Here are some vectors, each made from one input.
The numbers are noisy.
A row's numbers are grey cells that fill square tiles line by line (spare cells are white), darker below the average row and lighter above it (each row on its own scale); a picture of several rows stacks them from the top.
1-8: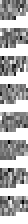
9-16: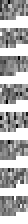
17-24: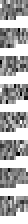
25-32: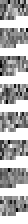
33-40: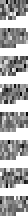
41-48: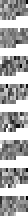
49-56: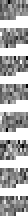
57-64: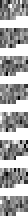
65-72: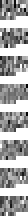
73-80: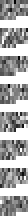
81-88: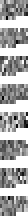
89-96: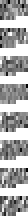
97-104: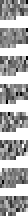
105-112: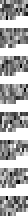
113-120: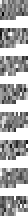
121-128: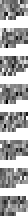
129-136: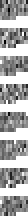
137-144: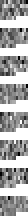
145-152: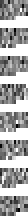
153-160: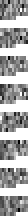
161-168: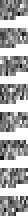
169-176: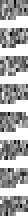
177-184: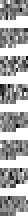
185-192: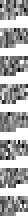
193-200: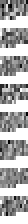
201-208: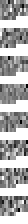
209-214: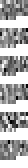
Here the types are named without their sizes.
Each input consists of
a list of points on a circle.
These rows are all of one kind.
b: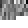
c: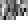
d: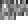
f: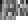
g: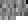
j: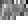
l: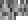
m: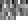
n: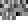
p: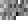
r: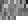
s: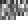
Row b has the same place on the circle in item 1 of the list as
j and r.
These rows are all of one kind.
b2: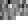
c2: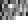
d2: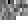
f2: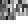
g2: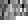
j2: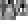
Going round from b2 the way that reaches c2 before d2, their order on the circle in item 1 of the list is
b2, c2, f2, d2, j2, g2.
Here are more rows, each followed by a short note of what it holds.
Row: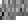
the empty list
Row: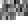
a list of one item
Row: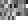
a list of three items
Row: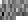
the empty list
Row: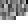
a list of three items
